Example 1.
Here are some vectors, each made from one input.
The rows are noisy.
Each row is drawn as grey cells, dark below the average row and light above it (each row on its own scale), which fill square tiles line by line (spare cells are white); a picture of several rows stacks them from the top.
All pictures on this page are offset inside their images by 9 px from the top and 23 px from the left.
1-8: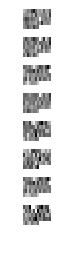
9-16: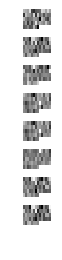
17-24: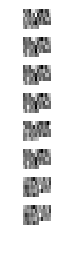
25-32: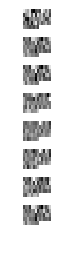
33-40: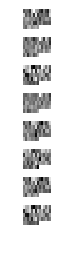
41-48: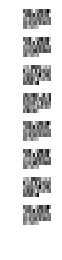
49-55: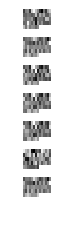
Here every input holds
either a point on a 5-point line, or a point on a 6-point line.
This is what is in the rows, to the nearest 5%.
About 40% of them hold a point on a 5-point line. The rest hold a point on a 6-point line.
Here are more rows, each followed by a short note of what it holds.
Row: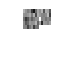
a point on a 5-point line
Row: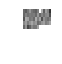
a point on a 5-point line
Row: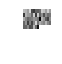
a point on a 5-point line
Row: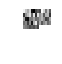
a point on a 5-point line
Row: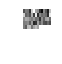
a point on a 6-point line
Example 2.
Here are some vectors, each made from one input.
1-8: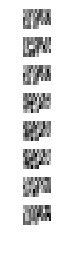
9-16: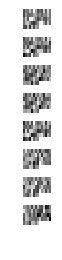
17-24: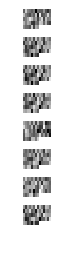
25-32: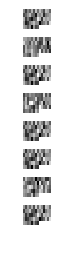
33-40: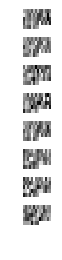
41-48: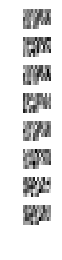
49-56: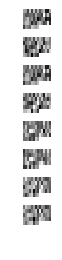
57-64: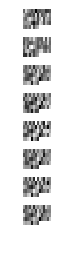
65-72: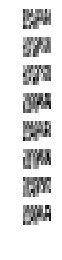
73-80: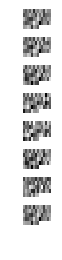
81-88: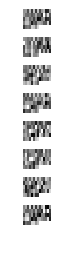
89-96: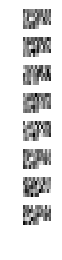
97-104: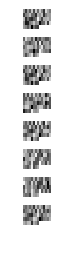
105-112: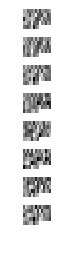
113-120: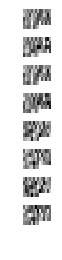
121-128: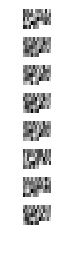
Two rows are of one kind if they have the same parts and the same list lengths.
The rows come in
2 kinds.
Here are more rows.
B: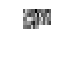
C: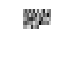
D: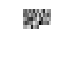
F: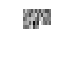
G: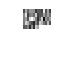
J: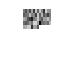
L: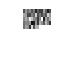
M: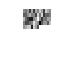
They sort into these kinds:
B, F, G, L
C, D, J, M

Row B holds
a point on a 13-point circle.
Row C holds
a point on a 9-point line.
